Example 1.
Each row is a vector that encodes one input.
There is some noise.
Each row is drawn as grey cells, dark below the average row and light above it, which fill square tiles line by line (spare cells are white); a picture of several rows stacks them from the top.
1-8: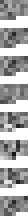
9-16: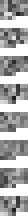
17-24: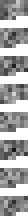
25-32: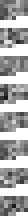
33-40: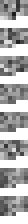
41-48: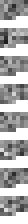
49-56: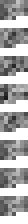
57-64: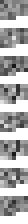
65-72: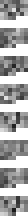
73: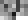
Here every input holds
a node of an 11-node tree.
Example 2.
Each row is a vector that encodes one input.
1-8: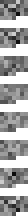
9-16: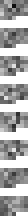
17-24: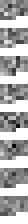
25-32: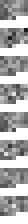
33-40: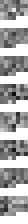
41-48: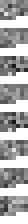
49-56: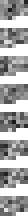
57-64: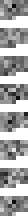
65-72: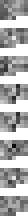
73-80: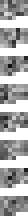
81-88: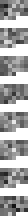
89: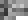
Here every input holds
a node of a 16-node tree.
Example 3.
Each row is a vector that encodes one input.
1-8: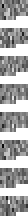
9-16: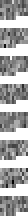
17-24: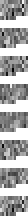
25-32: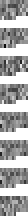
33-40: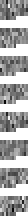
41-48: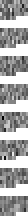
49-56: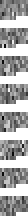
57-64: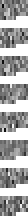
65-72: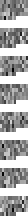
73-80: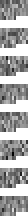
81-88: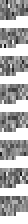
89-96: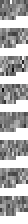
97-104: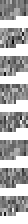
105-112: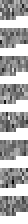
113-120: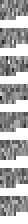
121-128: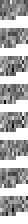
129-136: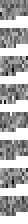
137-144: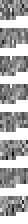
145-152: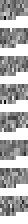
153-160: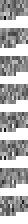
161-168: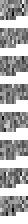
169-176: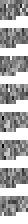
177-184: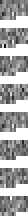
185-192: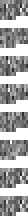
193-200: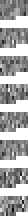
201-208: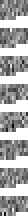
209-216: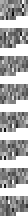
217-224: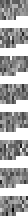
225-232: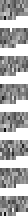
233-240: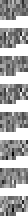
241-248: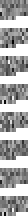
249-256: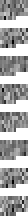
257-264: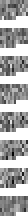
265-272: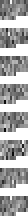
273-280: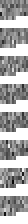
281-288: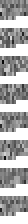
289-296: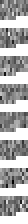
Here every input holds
a point on a 17-point line.
